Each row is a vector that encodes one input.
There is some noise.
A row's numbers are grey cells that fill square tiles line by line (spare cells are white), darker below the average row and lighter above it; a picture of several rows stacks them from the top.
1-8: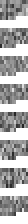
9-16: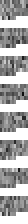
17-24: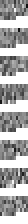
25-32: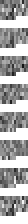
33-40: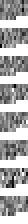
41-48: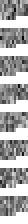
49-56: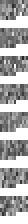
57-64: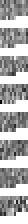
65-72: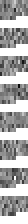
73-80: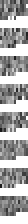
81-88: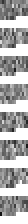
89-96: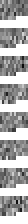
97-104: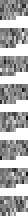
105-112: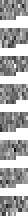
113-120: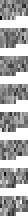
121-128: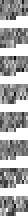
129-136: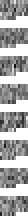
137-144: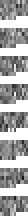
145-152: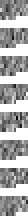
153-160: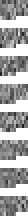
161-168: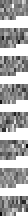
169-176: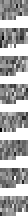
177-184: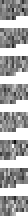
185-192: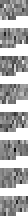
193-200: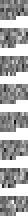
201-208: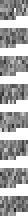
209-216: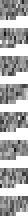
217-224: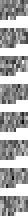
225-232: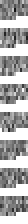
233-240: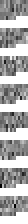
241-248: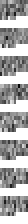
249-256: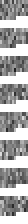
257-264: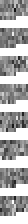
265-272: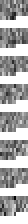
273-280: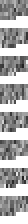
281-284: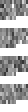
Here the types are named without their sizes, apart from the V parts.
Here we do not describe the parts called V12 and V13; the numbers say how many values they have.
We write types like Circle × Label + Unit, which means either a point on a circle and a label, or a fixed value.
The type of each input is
Bool × Bool × Bool × Tree × V12 × V13.
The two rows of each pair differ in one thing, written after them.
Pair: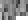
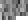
one of the three true/false values
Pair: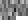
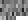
the value of V13
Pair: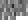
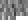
one of the three true/false values
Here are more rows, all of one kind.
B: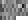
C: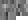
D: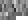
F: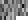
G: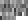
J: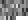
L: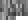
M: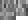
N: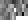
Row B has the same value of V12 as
D and L.
